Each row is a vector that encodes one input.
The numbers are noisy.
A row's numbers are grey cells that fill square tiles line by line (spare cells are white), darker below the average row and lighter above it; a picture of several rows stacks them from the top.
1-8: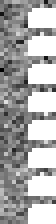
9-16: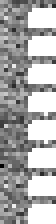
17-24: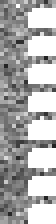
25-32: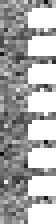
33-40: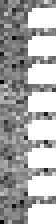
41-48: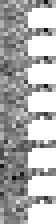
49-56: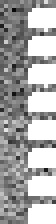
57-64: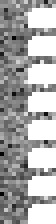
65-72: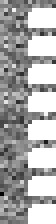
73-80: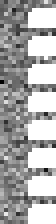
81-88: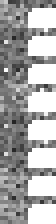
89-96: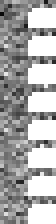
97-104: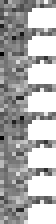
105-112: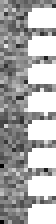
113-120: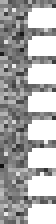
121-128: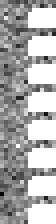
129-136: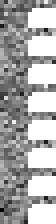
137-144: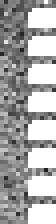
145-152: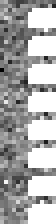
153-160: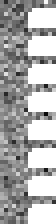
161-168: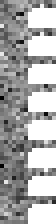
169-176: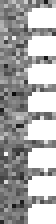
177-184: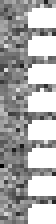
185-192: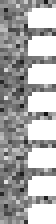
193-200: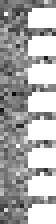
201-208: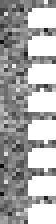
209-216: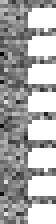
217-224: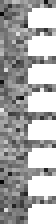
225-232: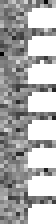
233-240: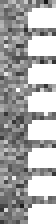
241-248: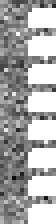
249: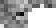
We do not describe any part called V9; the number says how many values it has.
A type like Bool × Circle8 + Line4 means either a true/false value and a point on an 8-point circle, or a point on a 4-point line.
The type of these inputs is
Line10 + Tree15 + V9.
